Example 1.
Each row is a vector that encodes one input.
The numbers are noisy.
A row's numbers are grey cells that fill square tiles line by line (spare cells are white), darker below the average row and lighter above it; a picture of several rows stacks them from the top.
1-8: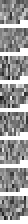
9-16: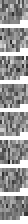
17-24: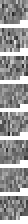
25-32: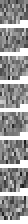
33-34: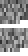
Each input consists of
a point on a 7-point line.
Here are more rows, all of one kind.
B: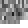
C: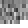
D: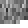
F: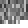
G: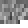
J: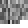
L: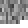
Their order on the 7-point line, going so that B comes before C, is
J, B, C, L, G, D, F.
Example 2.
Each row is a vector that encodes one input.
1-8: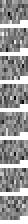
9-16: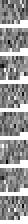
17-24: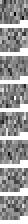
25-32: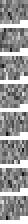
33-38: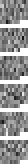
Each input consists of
one of 6 labels.
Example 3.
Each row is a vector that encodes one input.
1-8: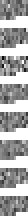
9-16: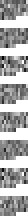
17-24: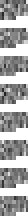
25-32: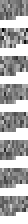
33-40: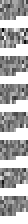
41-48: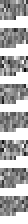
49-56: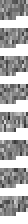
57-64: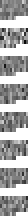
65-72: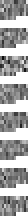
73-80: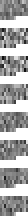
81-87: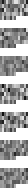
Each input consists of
a point on an 8-point line.
